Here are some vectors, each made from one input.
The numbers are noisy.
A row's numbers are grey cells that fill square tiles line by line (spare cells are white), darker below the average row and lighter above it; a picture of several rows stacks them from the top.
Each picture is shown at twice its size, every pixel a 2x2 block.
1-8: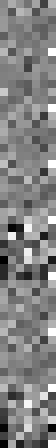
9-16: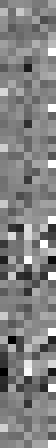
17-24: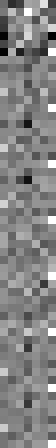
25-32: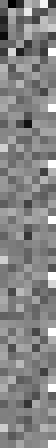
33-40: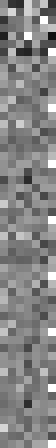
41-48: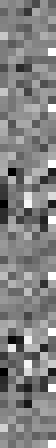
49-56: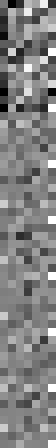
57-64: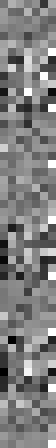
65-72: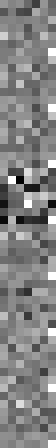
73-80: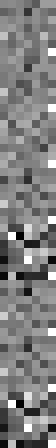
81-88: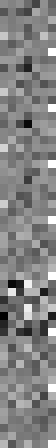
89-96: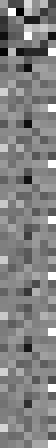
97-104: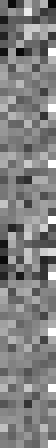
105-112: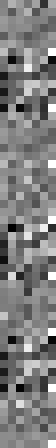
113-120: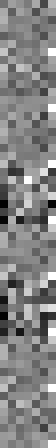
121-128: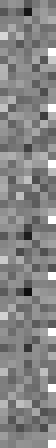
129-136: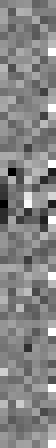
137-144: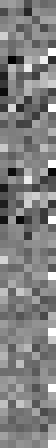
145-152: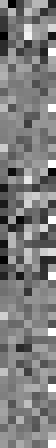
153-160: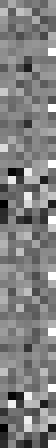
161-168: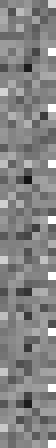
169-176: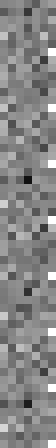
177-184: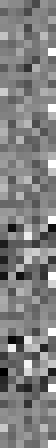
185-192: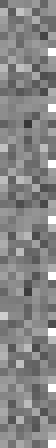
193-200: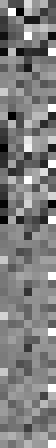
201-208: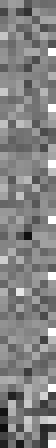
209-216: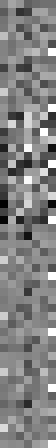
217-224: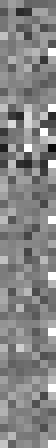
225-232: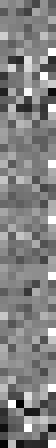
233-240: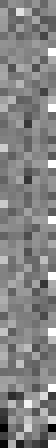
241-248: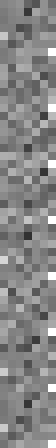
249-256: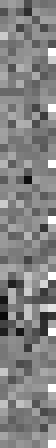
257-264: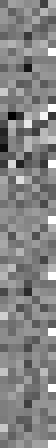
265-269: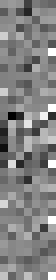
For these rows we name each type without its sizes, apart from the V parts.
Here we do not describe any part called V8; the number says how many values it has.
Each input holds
either a point on a line and a true/false value, or a value of V8.
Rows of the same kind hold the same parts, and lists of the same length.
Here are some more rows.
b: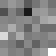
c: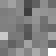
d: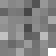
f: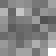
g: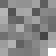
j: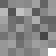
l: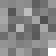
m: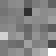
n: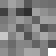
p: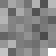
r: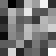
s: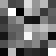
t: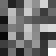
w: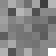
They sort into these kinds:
b, c, d, f, g, j, l, m, n, p, w
r, s, t

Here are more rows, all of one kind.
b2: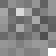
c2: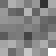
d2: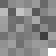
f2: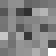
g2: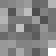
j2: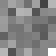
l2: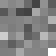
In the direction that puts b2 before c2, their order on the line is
g2, l2, b2, d2, j2, c2, f2.
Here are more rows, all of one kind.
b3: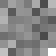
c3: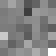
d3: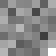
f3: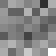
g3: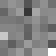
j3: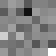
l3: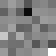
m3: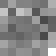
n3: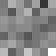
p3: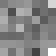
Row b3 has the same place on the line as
j3 and l3.
